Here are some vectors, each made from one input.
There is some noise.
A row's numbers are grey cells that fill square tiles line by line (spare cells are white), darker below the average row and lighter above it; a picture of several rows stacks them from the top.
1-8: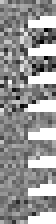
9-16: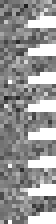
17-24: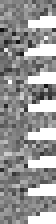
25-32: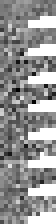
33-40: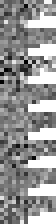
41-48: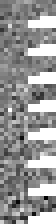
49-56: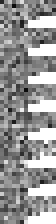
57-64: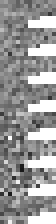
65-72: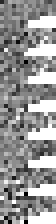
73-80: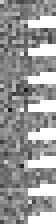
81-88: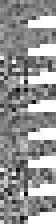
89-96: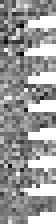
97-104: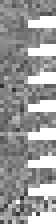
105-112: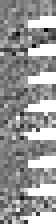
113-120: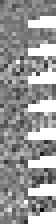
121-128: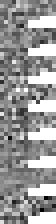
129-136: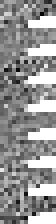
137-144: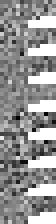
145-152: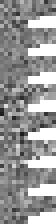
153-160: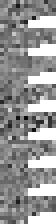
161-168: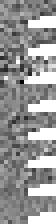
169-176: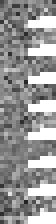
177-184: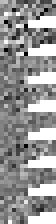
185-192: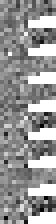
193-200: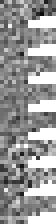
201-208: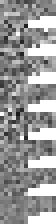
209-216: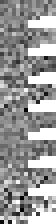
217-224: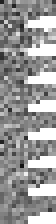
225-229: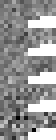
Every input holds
either a node of each of two 8-node trees, or four true/false values, or a list of up to two points on a 4-point line.
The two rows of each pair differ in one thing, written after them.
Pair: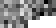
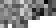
the place on the 4-point line in item 1 of the list
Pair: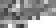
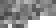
the place on the 4-point line in item 1 of the list
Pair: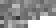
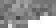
the place on the 4-point line in item 1 of the list
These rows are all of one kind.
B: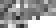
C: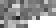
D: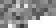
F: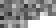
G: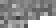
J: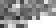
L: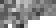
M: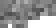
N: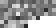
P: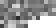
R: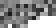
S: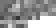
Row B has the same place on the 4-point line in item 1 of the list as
C, F, G and L.
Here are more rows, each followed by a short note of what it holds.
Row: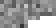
four true/false values
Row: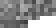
a node of each of two 8-node trees
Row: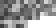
a list of one item
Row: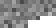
four true/false values
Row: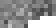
a list of one item
